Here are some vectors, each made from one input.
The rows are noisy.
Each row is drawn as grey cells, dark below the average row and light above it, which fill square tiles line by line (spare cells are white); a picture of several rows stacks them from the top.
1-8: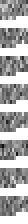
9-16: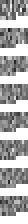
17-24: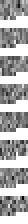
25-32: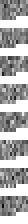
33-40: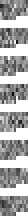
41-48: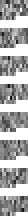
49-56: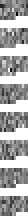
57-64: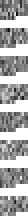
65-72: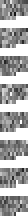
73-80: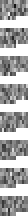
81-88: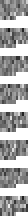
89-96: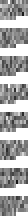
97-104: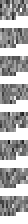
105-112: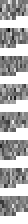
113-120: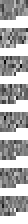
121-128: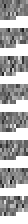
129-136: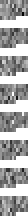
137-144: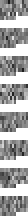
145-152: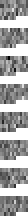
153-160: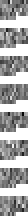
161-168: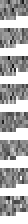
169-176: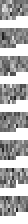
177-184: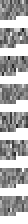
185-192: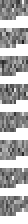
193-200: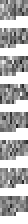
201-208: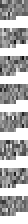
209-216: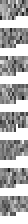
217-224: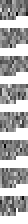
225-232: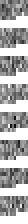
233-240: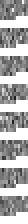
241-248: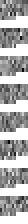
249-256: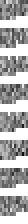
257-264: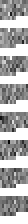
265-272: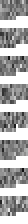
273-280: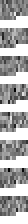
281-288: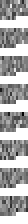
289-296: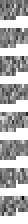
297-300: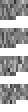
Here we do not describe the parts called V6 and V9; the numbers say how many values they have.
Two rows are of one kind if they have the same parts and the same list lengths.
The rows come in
2 kinds.
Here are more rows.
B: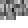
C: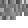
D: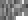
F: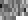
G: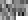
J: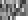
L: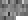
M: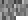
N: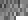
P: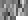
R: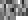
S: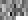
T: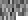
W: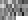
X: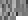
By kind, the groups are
B, G, J, R, S, T, W
C, D, F, L, M, N, P, X

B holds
a point on a 10-point circle, a true/false value, a value of V6 and a value of V9.
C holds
one of 11 labels, a value of V6 and a value of V9.
